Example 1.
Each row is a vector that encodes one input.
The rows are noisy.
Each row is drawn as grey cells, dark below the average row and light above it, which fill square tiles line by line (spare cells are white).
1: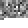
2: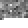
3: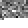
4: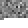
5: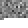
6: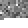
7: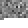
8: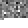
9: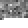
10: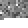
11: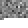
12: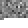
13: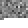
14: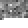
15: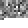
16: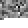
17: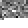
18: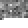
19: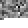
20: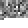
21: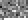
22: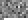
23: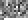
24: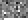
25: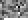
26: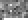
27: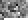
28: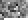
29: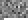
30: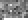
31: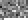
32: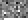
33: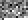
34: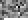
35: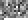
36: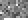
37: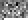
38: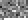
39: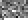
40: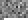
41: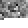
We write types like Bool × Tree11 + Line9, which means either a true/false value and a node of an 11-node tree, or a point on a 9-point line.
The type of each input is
Bool × Circle6.
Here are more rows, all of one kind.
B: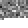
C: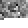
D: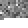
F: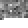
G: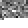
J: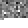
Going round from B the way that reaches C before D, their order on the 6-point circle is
B, G, J, C, F, D.
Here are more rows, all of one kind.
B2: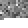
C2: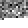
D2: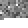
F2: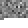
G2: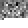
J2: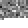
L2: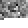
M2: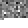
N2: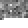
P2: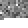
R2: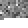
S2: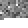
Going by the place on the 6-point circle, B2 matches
D2, P2, R2 and S2.
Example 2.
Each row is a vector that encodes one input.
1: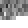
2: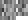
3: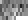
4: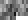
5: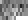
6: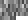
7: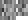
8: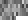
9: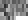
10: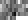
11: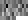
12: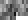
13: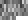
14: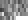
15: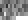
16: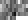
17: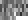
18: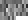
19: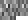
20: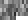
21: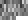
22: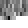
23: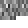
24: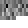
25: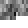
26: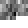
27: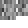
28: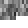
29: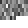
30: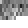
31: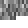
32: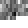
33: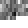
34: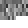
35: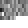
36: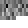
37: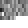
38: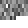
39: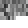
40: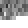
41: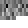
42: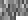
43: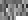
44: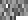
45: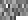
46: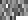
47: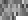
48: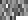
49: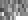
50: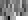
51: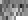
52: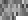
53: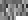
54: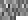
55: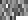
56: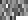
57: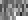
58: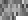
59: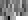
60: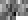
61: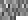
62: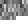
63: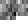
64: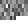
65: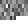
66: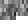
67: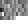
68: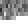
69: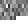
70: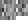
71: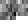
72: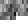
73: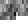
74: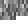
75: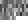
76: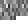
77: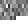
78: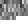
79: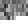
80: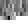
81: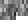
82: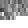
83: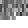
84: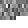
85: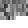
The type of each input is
Line9 + Tree12.
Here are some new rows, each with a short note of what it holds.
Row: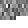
a point on a 9-point line
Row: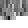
a node of a 12-node tree
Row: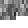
a point on a 9-point line
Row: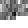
a point on a 9-point line
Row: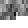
a point on a 9-point line
